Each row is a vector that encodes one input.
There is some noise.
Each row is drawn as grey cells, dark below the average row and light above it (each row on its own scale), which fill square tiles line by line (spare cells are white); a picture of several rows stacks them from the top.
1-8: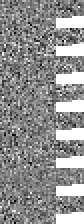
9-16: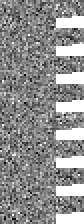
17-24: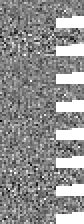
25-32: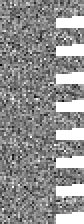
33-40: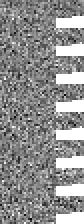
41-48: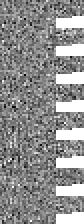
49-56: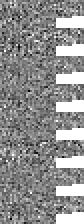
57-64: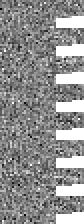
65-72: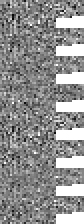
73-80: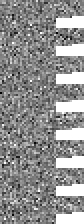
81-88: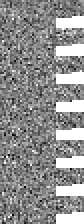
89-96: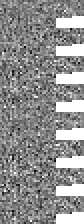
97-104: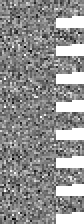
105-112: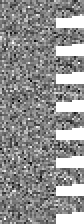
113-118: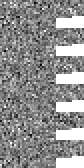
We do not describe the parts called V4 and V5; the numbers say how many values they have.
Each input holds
either a fixed value, or two labels (each one of 6), or a value of V4 and a value of V5.
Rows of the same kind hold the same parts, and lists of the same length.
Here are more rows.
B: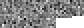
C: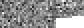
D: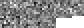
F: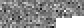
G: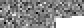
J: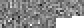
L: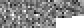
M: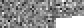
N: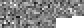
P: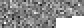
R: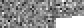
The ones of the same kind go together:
B, G, L
C, M, R
D, F, J, N, P

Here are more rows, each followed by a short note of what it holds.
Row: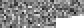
a value of V4 and a value of V5
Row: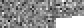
a fixed value
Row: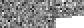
a fixed value
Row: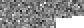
a value of V4 and a value of V5
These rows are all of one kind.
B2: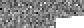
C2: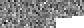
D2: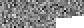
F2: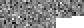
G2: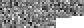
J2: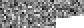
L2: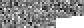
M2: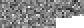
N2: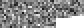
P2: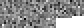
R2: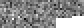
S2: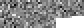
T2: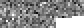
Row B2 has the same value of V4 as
C2 and T2.
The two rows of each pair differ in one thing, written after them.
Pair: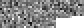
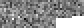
the value of V5
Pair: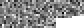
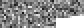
the value of V5
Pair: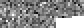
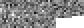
the value of V4
